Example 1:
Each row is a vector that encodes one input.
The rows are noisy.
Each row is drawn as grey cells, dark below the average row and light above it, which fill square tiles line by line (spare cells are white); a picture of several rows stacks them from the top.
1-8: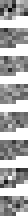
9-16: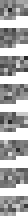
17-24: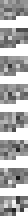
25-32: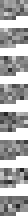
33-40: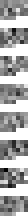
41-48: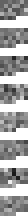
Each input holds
three true/false values.
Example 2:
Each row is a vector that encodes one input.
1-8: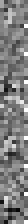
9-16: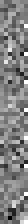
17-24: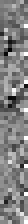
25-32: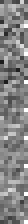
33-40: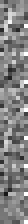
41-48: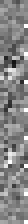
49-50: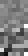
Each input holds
a point on a 9-point line.
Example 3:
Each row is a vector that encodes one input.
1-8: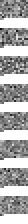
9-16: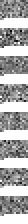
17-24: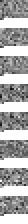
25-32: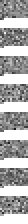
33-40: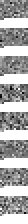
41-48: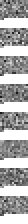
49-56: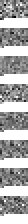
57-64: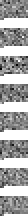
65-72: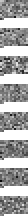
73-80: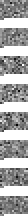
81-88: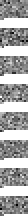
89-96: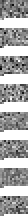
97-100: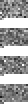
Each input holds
a node of a 7-node tree.
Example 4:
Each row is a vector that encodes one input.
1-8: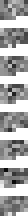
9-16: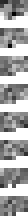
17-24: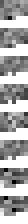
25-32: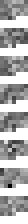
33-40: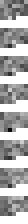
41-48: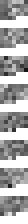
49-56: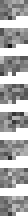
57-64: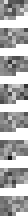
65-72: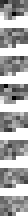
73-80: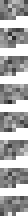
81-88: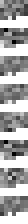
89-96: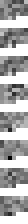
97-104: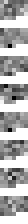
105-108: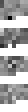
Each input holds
either a fixed value, or three true/false values.
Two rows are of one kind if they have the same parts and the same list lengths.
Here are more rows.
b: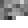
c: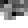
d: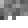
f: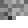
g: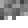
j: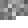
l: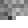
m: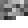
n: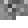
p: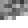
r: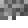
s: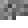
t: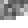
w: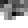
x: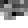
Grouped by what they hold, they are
b, d, f, g, j, l, m, n, p, r, s, t
c, w, x

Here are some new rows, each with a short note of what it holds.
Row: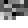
a fixed value
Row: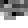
a fixed value
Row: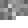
three true/false values
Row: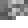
three true/false values
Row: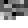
a fixed value
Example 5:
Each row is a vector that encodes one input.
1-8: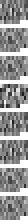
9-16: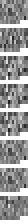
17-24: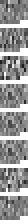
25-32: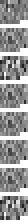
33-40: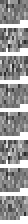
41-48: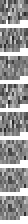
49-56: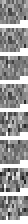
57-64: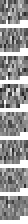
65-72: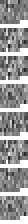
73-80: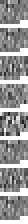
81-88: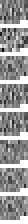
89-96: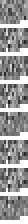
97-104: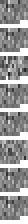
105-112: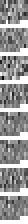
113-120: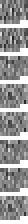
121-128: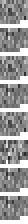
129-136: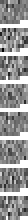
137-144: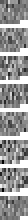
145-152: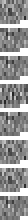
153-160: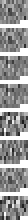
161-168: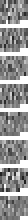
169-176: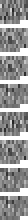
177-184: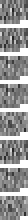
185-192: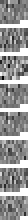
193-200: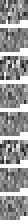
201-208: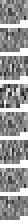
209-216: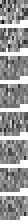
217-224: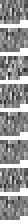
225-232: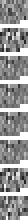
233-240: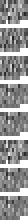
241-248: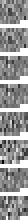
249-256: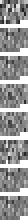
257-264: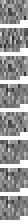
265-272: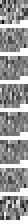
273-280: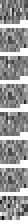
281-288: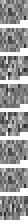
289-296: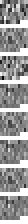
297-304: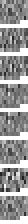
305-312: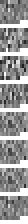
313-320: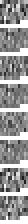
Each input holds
a point on a 6-point circle.
